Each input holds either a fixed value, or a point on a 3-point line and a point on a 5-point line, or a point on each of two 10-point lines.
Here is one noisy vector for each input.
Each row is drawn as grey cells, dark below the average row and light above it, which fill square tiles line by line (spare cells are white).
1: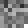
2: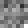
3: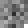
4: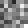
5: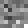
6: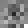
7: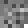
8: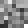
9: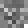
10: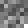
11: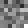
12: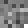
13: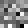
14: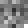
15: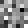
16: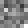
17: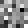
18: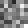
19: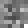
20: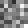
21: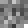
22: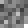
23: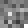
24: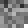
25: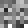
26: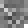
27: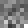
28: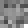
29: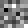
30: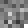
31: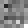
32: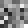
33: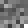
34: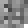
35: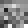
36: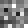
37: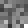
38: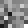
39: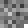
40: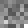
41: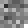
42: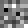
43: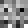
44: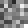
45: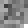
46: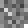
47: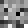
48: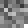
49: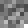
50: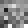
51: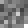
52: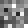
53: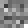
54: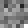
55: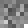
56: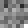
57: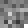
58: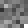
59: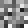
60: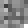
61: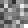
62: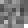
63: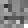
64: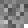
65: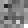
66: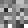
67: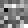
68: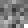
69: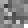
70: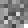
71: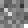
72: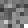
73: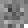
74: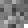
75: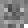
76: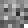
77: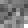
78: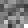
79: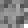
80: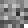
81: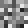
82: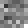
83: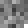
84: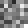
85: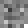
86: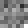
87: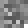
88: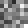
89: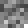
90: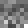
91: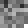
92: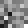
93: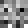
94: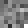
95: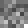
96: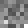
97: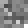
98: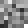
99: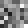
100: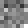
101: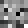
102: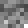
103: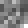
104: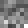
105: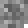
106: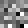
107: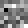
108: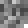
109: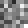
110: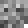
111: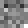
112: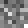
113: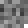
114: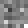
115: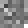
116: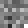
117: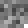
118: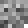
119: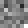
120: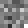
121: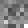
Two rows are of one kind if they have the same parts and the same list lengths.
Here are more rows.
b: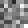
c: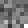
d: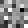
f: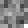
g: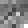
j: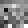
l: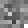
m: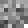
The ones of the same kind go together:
b
c, f, g, l
d, j, m

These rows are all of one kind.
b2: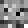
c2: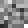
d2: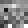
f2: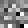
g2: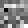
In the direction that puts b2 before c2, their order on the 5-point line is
f2, b2, c2, d2, g2.
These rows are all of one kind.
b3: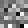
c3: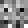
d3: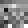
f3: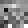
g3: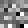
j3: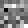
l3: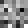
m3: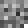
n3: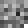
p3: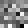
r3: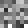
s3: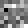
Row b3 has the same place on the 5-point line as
g3, p3 and r3.
